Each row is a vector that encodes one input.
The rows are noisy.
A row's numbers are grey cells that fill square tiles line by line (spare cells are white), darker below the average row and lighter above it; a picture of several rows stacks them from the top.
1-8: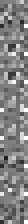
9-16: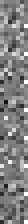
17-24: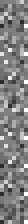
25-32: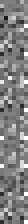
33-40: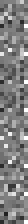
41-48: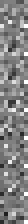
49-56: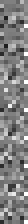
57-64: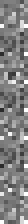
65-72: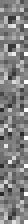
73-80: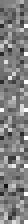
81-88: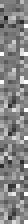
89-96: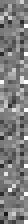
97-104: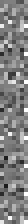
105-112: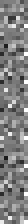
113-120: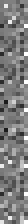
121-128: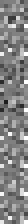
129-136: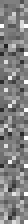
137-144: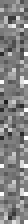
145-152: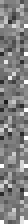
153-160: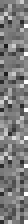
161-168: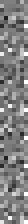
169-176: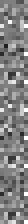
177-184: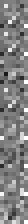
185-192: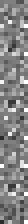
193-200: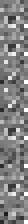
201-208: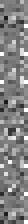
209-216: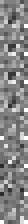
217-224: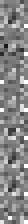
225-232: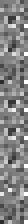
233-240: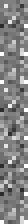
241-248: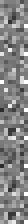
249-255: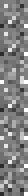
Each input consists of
three true/false values.
